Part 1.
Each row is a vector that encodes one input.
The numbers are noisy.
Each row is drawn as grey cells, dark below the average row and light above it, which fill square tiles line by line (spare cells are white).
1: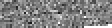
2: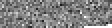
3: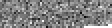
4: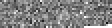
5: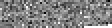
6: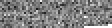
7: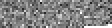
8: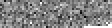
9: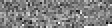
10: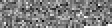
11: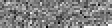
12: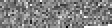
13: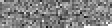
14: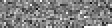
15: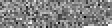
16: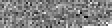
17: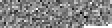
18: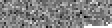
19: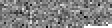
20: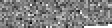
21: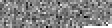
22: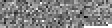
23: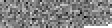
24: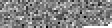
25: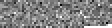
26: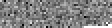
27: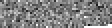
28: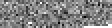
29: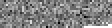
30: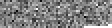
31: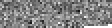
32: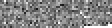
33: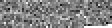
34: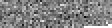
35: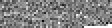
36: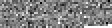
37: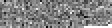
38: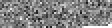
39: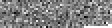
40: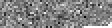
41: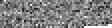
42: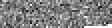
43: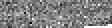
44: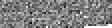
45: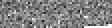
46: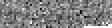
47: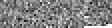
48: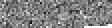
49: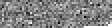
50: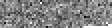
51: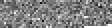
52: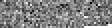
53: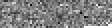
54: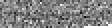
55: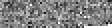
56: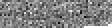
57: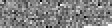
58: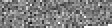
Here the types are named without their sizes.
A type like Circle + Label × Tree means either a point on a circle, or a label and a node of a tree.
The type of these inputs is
Bool × Line.
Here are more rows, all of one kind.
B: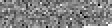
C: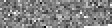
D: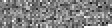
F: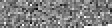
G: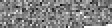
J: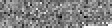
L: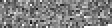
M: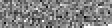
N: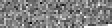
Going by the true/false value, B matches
J and M.
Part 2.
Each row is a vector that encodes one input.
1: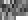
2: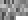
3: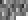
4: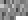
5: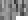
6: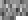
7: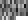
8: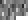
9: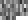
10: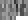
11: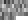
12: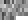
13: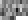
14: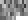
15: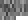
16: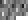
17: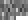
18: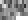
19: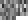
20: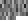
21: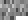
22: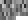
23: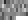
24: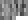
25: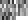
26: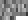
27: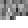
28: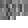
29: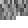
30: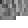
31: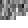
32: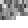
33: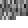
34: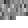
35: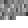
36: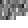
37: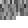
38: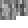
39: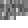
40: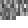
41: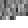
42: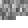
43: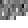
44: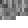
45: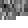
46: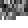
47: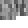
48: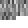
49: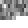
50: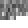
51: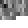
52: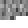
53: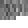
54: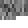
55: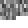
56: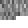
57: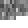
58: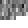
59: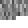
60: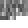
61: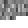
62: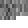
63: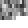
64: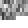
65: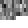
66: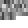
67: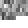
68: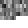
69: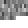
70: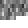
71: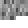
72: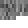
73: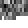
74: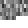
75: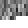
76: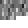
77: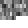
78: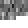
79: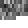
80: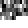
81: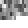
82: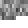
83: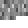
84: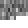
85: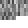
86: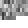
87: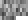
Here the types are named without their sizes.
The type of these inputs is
Bool × Line.
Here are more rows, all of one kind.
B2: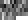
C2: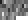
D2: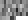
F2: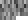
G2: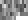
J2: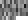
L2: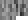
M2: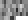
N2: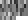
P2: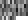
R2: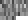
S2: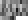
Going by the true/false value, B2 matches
C2 and R2.
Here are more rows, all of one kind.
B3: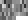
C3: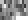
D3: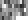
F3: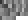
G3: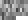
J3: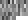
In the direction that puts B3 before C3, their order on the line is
G3, J3, F3, B3, C3, D3.
